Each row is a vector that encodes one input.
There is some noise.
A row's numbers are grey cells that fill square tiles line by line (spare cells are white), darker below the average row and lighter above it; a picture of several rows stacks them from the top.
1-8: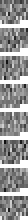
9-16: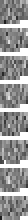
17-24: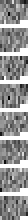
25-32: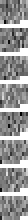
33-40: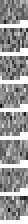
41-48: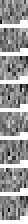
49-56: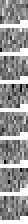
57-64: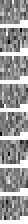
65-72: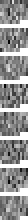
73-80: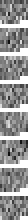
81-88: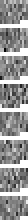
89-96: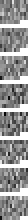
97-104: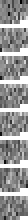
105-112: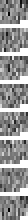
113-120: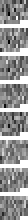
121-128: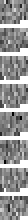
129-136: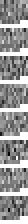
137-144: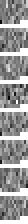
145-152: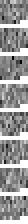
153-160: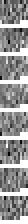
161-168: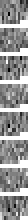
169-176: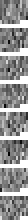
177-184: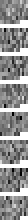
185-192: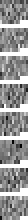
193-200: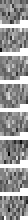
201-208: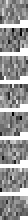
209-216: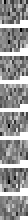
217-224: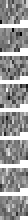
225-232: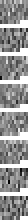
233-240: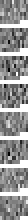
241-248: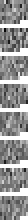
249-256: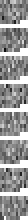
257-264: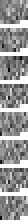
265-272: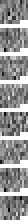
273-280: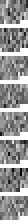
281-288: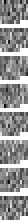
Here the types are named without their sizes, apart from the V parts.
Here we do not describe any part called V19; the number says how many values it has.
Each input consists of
a true/false value, together with either a point on a line, or a value of V19.
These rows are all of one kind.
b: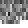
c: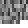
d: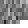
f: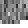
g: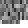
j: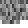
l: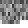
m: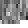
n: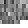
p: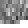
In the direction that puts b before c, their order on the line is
j, p, l, b, m, f, n, c, g, d.
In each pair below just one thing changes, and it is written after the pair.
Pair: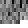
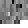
the true/false value
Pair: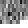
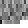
the true/false value
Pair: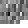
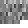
the true/false value
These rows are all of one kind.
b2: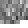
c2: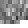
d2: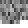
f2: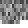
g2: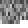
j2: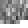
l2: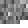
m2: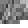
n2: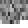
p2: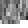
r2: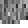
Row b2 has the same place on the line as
c2, d2, j2 and n2.
